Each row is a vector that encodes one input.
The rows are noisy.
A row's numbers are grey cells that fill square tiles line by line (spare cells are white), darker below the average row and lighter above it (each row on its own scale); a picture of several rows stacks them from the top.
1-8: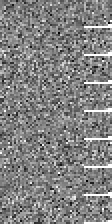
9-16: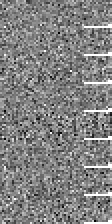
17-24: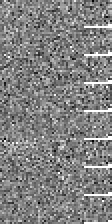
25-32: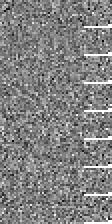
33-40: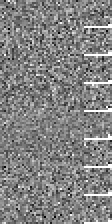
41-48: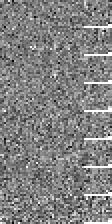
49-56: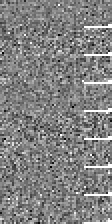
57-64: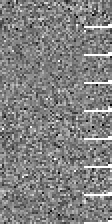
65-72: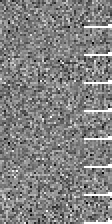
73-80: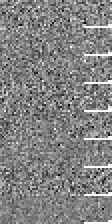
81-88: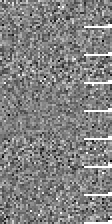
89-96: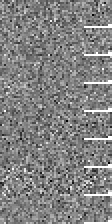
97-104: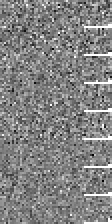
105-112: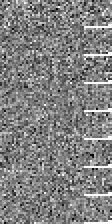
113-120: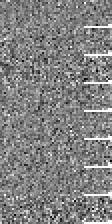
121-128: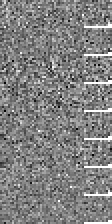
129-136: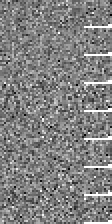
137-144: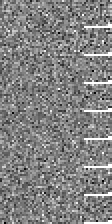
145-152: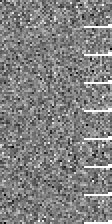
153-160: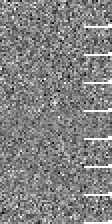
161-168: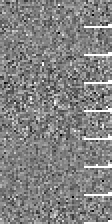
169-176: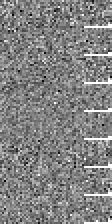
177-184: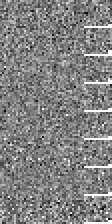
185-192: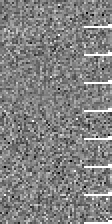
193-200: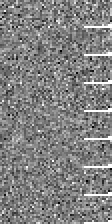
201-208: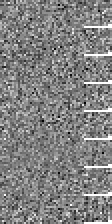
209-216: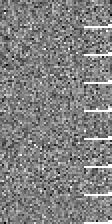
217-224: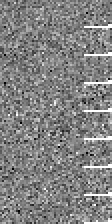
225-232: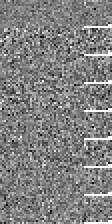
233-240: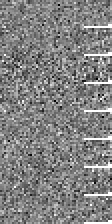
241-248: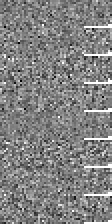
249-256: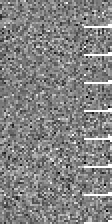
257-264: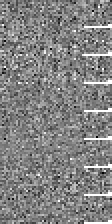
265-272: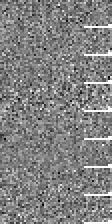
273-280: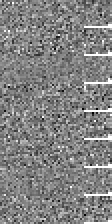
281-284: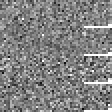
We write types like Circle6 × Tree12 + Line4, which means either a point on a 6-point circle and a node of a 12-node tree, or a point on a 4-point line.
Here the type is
(Circle8 + Unit) × (Label7 + Tree8).
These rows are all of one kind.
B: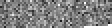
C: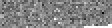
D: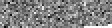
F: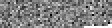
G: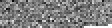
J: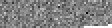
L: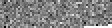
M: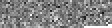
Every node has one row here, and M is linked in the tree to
B and C.
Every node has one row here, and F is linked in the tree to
J.
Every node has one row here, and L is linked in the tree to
D.
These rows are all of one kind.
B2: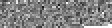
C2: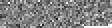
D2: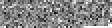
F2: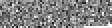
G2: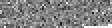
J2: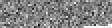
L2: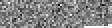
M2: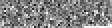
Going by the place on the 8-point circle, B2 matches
J2 and M2.
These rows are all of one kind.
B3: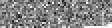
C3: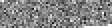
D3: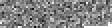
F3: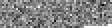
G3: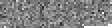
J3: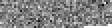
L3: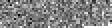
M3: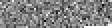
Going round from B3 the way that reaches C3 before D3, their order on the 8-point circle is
B3, C3, G3, L3, D3, J3, F3, M3.
